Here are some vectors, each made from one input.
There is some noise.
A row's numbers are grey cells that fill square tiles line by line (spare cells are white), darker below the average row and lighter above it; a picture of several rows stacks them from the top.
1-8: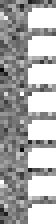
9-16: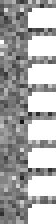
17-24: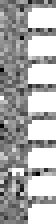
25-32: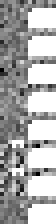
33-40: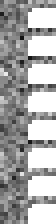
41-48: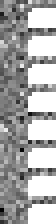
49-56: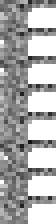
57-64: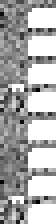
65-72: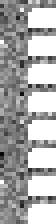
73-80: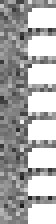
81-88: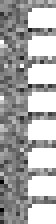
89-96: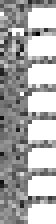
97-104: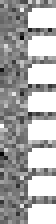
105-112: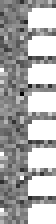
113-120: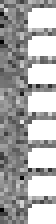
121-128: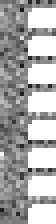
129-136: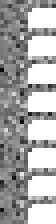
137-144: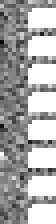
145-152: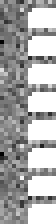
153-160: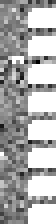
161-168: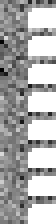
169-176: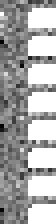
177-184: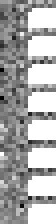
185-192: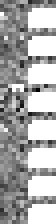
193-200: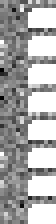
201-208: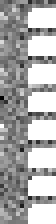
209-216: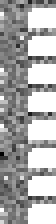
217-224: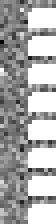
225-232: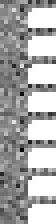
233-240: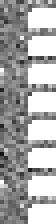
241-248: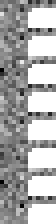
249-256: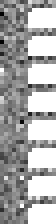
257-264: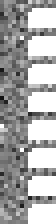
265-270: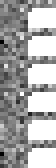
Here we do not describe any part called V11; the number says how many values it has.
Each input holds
a list of up to two items, each a true/false value and a value of V11.
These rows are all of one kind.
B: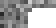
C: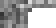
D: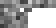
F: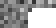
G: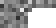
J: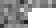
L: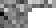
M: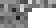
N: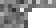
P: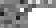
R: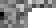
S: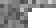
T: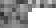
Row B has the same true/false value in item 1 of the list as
C, L and R.
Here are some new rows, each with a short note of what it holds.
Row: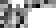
the empty list
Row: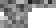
a list of one item
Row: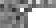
a list of two items
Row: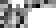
the empty list
